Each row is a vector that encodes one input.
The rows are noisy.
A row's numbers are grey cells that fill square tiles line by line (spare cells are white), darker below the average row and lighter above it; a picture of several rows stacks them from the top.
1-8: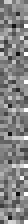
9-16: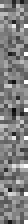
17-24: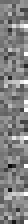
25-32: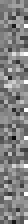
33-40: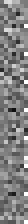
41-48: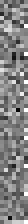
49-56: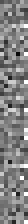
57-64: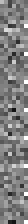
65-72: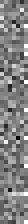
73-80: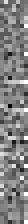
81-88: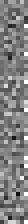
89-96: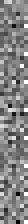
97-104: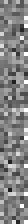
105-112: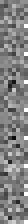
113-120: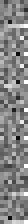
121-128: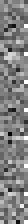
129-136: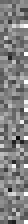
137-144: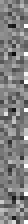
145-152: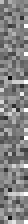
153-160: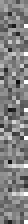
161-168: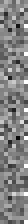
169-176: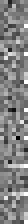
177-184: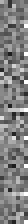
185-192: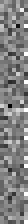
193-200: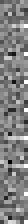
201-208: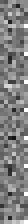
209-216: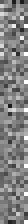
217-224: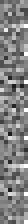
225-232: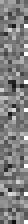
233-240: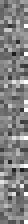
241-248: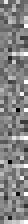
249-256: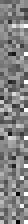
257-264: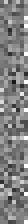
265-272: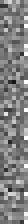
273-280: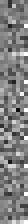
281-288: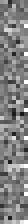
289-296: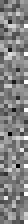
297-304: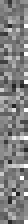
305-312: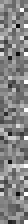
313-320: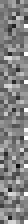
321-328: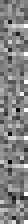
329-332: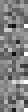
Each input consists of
either a point on a 7-point line, or a node of an 11-node tree, or a list of up to three points on a 5-point line.
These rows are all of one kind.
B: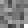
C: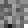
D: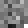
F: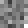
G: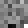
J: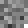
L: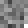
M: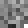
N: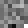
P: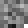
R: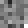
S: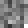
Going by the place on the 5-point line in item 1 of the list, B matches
F, L, R and S.
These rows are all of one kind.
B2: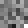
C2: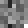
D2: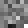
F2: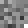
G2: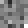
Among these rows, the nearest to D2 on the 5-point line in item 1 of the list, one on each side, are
B2 and F2.
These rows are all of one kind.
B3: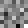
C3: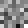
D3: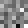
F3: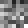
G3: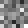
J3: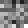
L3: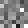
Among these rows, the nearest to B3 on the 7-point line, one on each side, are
C3 and D3.
